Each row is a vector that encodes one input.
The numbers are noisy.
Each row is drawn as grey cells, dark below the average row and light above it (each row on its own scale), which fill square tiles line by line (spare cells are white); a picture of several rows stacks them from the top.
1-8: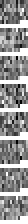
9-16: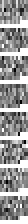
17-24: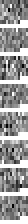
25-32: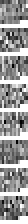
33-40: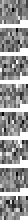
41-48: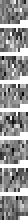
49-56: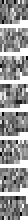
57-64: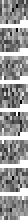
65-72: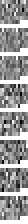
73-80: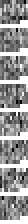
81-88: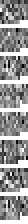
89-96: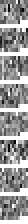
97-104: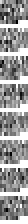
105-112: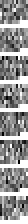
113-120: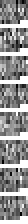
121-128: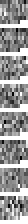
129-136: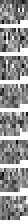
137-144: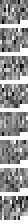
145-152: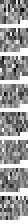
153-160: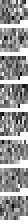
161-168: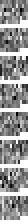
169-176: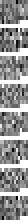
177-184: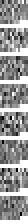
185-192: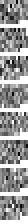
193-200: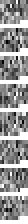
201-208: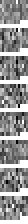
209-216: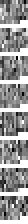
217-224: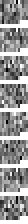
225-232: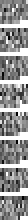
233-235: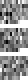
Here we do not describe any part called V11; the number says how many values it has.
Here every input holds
a value of V11, together with either a point on a 5-point line and three true/false values, or a point on an 8-point line.
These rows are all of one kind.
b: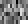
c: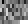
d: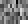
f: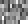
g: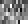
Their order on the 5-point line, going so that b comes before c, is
g, b, c, d, f.
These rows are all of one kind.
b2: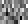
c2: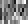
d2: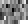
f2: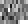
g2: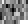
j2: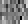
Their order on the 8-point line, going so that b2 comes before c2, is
f2, b2, c2, j2, d2, g2.
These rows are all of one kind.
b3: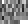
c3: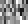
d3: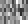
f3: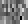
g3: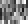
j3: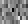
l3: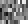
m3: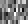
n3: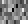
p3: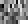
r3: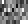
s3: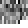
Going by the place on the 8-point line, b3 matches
f3, g3, j3 and n3.
